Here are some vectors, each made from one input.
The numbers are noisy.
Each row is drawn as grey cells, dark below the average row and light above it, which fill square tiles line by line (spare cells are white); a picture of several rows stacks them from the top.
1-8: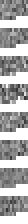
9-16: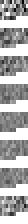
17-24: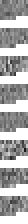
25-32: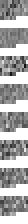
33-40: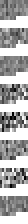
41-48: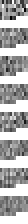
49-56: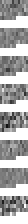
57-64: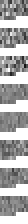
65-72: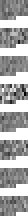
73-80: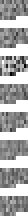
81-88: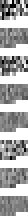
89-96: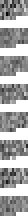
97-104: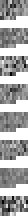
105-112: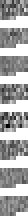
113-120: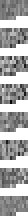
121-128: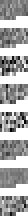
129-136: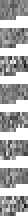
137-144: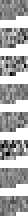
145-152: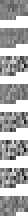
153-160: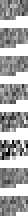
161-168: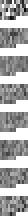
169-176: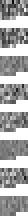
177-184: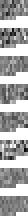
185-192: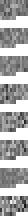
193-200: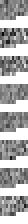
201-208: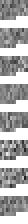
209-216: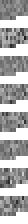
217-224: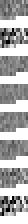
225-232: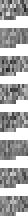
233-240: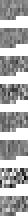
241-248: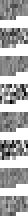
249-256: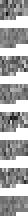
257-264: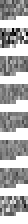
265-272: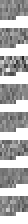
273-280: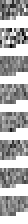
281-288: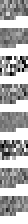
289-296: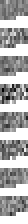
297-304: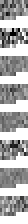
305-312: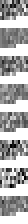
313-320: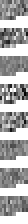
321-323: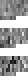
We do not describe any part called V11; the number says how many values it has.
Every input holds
a list of up to two items, each one of 8 labels and a value of V11.
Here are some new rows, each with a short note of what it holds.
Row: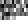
a list of one item
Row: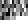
the empty list
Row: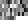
a list of one item
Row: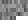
a list of two items
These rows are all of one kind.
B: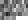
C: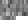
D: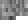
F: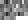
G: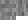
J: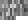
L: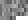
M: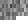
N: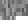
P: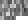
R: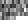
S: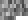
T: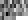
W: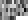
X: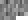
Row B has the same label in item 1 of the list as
F, T, W and X.
